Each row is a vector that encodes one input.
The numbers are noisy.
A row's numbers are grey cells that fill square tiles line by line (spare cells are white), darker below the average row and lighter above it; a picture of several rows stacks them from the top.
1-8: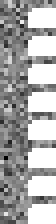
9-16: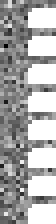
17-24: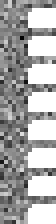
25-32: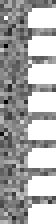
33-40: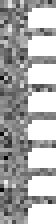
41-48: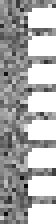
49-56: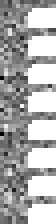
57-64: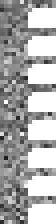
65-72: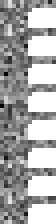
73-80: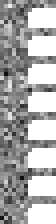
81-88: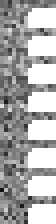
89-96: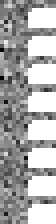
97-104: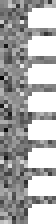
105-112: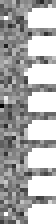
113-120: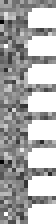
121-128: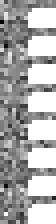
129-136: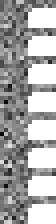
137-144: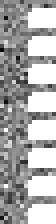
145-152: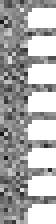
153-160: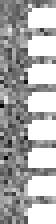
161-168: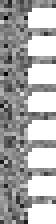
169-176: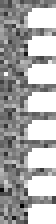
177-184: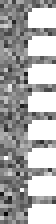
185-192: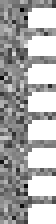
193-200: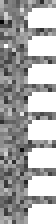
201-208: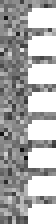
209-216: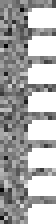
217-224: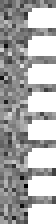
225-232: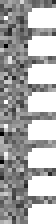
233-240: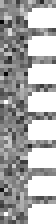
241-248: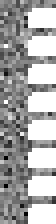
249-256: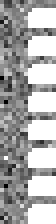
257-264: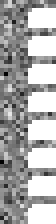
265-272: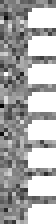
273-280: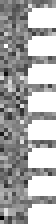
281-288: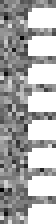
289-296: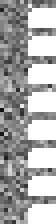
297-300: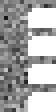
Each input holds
a point on a 6-point circle, together with either a point on an 8-point circle and a true/false value, or a fixed value.
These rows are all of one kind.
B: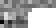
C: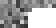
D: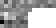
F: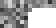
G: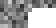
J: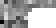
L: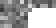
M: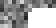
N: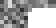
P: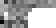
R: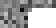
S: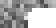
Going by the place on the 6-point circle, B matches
D, J and P.
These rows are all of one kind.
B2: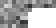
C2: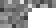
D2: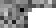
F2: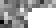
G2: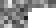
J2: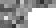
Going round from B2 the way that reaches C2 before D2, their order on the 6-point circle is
B2, F2, J2, C2, G2, D2.
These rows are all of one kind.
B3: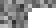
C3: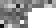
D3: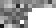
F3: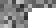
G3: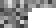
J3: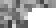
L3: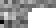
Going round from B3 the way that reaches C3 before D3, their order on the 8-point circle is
B3, J3, G3, L3, F3, C3, D3.
